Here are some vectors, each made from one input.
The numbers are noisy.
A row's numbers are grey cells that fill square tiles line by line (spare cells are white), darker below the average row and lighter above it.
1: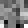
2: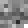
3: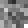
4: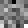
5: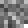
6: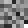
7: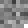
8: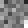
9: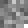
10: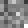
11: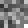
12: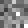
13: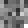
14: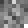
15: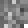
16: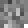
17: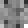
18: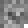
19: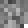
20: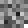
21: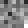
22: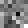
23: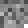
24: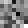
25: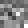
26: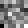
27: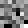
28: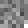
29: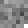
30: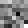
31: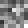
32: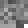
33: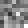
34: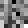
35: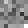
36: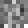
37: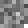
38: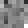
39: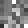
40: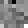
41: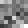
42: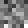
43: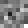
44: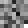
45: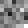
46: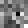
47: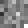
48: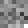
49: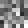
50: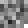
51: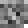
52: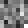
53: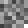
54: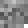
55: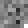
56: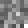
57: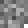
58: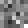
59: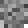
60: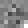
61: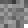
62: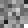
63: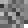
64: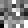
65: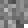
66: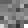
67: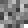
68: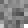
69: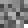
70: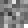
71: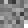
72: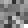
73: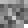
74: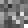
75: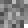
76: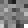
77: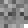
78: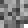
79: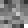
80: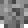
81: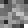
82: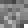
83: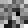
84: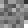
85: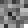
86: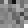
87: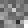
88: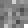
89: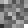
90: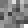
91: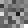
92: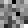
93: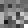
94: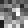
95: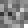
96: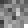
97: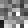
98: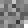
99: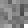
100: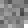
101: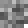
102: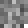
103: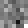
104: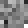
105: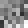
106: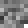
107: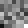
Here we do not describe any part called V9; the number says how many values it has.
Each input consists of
a point on a 7-point line and a value of V9, together with either a fixed value, or three true/false values.
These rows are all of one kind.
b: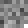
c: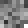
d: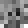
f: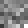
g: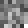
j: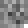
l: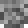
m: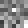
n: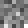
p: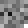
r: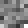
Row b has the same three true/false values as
l and r.
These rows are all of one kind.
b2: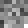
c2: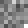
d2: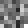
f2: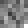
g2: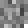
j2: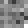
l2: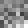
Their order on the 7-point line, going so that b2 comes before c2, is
b2, f2, d2, c2, g2, l2, j2.
